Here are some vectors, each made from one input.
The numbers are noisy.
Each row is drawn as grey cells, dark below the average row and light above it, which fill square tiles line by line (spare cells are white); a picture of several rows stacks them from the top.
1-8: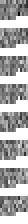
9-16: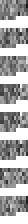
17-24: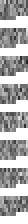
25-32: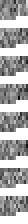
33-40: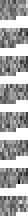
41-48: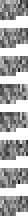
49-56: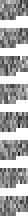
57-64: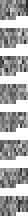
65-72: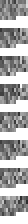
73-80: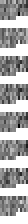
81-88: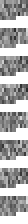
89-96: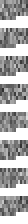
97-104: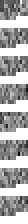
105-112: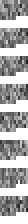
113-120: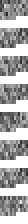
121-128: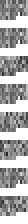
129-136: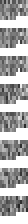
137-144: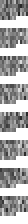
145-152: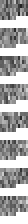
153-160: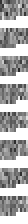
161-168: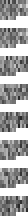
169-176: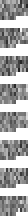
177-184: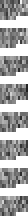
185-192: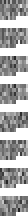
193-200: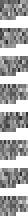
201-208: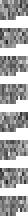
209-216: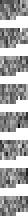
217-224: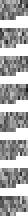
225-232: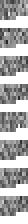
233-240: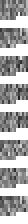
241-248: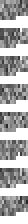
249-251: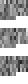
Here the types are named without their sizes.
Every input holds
a true/false value, together with either a point on a circle, or a point on a line.
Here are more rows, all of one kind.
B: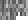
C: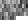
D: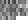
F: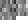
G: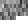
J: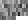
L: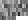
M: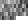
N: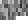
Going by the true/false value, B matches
D and F.
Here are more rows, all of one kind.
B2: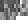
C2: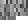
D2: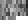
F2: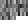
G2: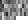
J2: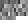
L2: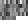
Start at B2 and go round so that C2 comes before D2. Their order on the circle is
B2, L2, C2, G2, D2, J2, F2.
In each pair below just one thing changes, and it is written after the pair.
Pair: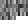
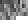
the true/false value
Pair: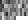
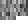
the true/false value
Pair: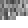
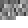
the place on the circle
